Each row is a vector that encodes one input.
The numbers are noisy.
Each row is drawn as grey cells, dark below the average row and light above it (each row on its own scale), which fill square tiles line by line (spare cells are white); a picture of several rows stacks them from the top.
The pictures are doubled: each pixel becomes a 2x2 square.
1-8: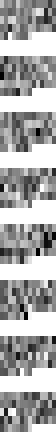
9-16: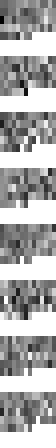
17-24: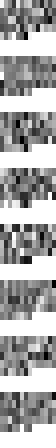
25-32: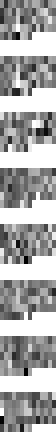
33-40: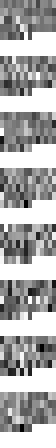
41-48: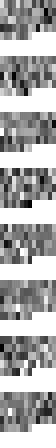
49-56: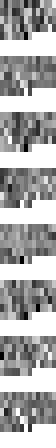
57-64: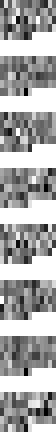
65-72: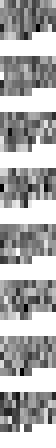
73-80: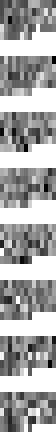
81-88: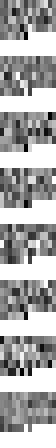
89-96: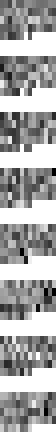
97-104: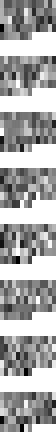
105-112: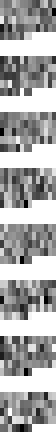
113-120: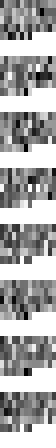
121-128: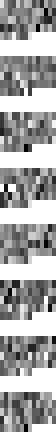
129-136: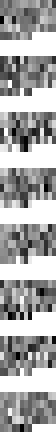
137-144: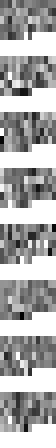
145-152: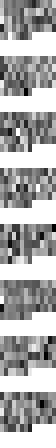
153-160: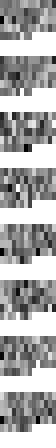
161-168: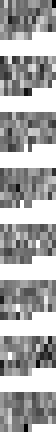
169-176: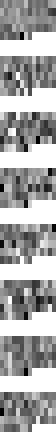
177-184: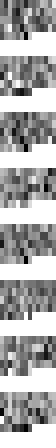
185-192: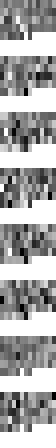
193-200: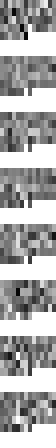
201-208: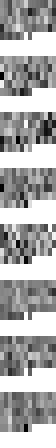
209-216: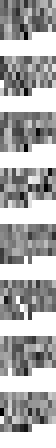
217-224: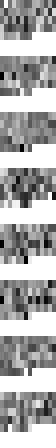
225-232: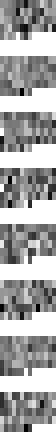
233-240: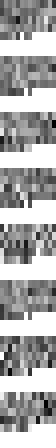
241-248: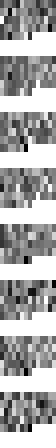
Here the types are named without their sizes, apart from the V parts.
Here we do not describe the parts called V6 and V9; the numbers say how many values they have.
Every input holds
a point on a line, together with either a true/false value and a value of V6, or a value of V9.
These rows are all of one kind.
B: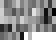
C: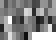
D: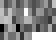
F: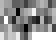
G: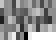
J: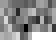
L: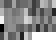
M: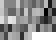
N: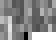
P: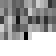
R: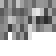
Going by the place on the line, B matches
D and L.
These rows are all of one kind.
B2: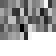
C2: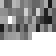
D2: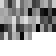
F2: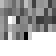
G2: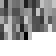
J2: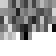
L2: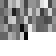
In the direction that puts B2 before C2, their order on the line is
J2, B2, L2, G2, F2, C2, D2.
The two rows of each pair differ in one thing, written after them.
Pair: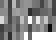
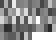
the value of V9
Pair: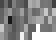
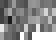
the place on the line
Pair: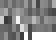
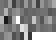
the place on the line
